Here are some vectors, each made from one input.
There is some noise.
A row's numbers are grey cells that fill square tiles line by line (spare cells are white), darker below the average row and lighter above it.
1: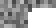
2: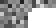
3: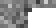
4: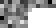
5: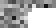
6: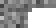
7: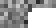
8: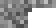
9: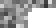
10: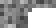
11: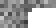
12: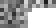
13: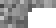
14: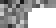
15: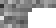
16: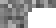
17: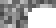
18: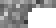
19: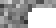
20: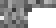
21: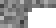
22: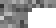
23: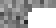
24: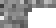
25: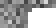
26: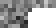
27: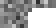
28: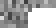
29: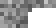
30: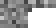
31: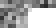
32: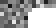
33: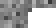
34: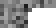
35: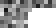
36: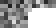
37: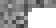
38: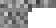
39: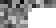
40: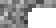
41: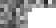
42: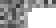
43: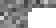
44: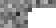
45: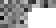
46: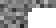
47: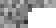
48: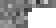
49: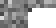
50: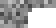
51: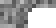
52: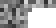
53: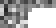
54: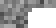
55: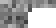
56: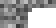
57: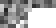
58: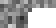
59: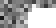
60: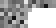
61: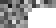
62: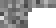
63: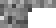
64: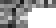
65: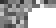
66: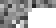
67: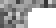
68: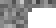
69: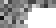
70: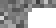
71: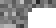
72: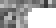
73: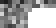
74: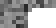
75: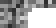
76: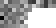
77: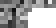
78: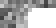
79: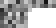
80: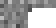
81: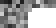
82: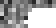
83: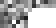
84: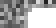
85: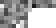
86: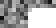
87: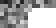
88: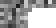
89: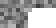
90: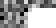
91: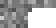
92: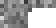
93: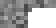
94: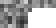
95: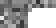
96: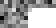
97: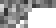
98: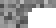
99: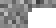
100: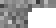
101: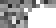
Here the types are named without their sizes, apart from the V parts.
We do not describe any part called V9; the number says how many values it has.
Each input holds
either a label and a true/false value, or a value of V9.
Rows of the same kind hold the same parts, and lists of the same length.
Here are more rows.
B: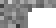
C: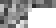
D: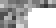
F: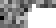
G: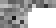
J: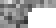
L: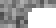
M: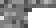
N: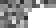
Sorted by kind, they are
B, J, L, M
C, D, F, G, N

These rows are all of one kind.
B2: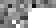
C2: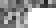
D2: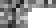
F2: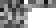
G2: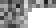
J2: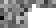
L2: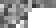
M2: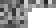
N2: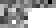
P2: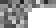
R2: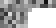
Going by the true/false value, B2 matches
L2, N2 and P2.
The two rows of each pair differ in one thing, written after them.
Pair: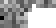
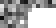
the true/false value
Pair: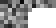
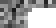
the true/false value
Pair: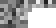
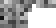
the label
